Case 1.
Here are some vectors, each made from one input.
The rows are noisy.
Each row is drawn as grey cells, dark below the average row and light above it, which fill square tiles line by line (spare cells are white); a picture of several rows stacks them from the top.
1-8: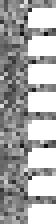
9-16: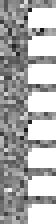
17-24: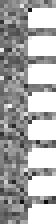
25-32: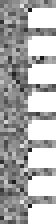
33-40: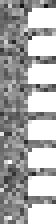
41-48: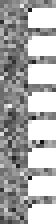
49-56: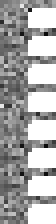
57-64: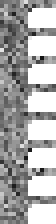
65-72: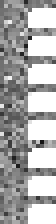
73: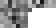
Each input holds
either a fixed value, or a node of a 10-node tree.
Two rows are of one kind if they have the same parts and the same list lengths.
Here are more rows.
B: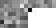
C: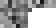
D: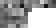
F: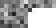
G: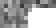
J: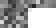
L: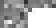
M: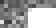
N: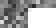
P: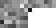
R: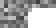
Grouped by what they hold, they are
B, D, F, G, J, L, M, N, P, R
C

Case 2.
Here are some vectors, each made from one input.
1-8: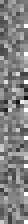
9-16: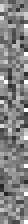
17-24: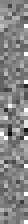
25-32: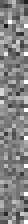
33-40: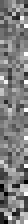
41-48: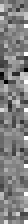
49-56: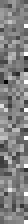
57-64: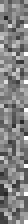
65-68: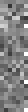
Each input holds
a node of a 13-node tree.
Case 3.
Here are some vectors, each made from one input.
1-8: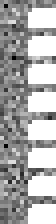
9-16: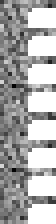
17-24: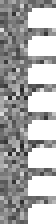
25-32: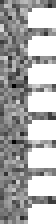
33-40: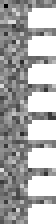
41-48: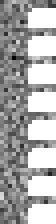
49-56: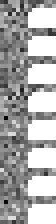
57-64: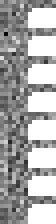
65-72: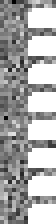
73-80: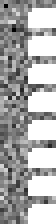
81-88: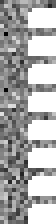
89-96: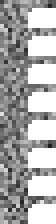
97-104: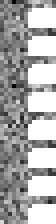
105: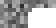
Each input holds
a node of a 10-node tree.
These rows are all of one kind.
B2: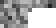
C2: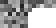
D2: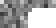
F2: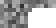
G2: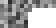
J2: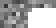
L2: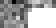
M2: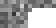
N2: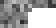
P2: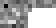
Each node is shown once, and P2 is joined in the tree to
J2.
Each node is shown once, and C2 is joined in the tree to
F2.
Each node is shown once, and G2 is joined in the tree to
F2.
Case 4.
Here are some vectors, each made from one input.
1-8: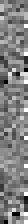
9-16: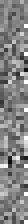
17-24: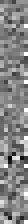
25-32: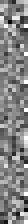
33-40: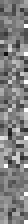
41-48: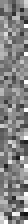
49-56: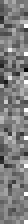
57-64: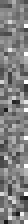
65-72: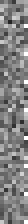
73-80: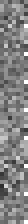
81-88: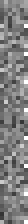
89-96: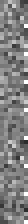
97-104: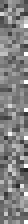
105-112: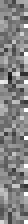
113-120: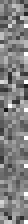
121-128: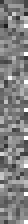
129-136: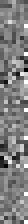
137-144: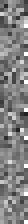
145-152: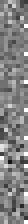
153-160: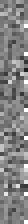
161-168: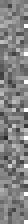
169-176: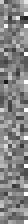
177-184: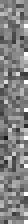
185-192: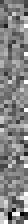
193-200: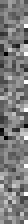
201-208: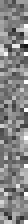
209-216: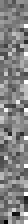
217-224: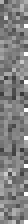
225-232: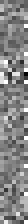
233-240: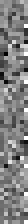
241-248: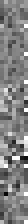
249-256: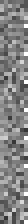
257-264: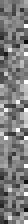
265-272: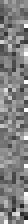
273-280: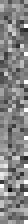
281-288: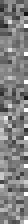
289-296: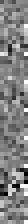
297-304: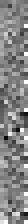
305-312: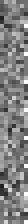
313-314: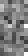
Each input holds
a node of a 12-node tree.
